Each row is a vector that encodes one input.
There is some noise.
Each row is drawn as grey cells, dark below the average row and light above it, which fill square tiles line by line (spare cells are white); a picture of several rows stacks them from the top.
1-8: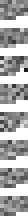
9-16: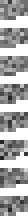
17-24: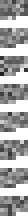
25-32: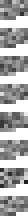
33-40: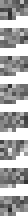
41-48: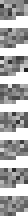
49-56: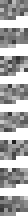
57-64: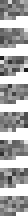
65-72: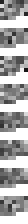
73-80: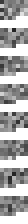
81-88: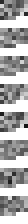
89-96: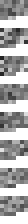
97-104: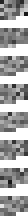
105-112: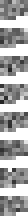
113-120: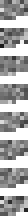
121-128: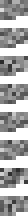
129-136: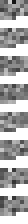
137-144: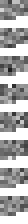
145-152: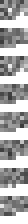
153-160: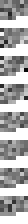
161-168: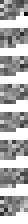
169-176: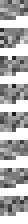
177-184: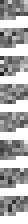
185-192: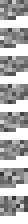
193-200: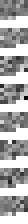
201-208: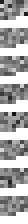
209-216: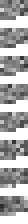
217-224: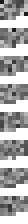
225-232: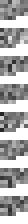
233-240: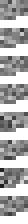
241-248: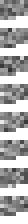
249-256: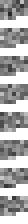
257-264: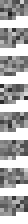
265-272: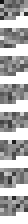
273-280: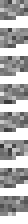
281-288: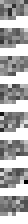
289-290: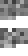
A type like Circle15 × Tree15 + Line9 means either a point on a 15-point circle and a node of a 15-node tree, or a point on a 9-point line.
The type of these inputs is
Bool × Bool × Bool × Bool + Line10 + Line19.
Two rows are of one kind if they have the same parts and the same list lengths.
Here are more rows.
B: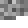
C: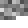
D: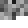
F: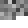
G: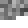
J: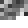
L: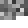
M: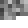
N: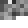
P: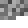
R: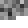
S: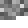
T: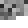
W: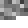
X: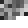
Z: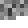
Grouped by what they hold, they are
B, C, G, P, S, W
D, F, L, M, N, R, T, Z
J, X

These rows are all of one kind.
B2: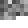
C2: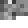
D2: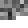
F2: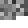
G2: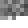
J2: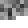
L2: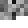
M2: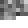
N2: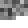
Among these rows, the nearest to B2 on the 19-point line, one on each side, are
C2 and M2.
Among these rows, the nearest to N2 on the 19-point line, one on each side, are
D2 and G2.
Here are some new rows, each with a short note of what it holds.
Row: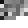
a point on a 10-point line
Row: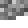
four true/false values
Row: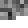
a point on a 19-point line
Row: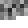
a point on a 19-point line
